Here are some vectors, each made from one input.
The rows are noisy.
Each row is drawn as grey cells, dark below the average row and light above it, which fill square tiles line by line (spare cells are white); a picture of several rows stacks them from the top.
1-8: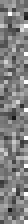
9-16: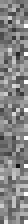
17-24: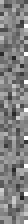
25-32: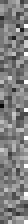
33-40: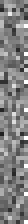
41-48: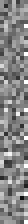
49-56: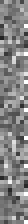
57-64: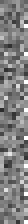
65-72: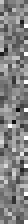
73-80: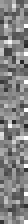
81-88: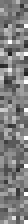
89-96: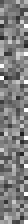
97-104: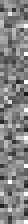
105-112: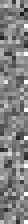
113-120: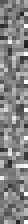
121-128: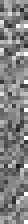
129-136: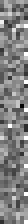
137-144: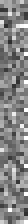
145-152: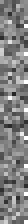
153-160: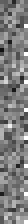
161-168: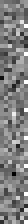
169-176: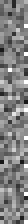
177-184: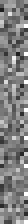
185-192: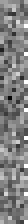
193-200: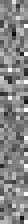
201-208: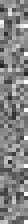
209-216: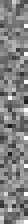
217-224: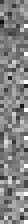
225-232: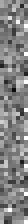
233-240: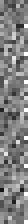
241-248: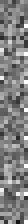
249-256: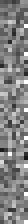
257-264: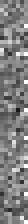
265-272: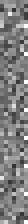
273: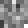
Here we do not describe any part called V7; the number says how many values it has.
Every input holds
two labels (each one of 5), together with a list of up to two values of V7.
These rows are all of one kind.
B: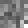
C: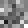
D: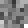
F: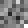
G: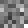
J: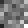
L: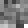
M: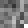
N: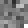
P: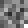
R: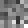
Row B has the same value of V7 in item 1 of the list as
F and P.
